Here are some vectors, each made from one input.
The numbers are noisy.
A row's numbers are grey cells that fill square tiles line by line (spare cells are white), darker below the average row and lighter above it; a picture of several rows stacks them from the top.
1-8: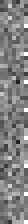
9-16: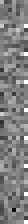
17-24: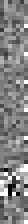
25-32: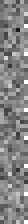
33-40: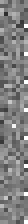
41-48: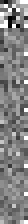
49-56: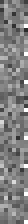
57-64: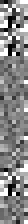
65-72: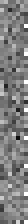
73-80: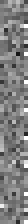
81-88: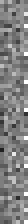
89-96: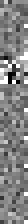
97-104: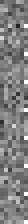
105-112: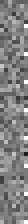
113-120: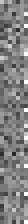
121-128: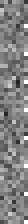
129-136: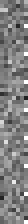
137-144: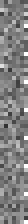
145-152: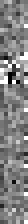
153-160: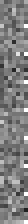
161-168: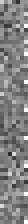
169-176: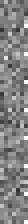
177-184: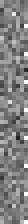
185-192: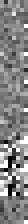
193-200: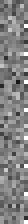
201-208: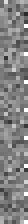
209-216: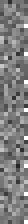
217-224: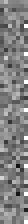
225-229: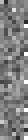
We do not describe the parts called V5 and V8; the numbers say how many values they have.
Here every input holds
either a fixed value, or two labels (each one of 9), a true/false value, a value of V5 and a value of V8.
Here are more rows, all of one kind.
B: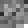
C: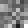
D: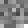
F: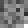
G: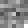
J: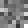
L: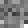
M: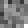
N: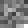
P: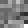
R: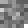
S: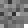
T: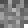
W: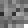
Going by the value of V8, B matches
C, G and L.
